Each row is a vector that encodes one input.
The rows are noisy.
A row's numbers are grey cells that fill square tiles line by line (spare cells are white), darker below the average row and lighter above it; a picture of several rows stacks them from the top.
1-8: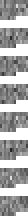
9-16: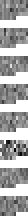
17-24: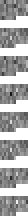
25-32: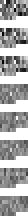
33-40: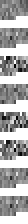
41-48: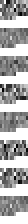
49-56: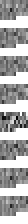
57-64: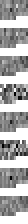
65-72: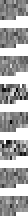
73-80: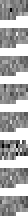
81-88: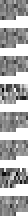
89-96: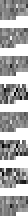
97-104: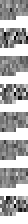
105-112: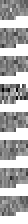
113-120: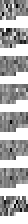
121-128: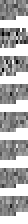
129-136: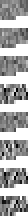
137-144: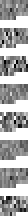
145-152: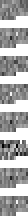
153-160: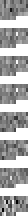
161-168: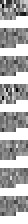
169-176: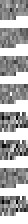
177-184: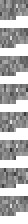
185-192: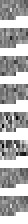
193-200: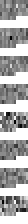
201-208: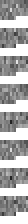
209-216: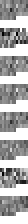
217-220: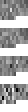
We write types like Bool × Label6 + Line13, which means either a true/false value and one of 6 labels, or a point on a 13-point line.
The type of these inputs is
Bool × Line5 + List3(Line4).
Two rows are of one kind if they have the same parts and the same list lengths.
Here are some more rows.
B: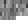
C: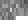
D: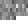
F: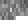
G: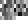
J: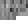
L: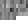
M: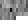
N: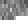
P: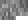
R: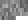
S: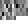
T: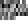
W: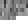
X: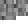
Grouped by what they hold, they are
B, D, J, L, M, W
C, F, N, P, R
G, T
S
X

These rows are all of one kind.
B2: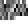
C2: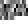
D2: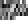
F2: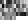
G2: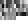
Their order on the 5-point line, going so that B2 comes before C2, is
G2, F2, D2, B2, C2.
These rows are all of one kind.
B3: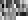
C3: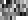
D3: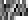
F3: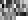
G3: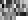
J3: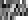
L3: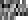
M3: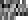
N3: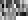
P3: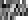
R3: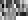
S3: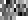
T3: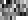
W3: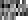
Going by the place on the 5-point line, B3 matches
N3, R3 and W3.
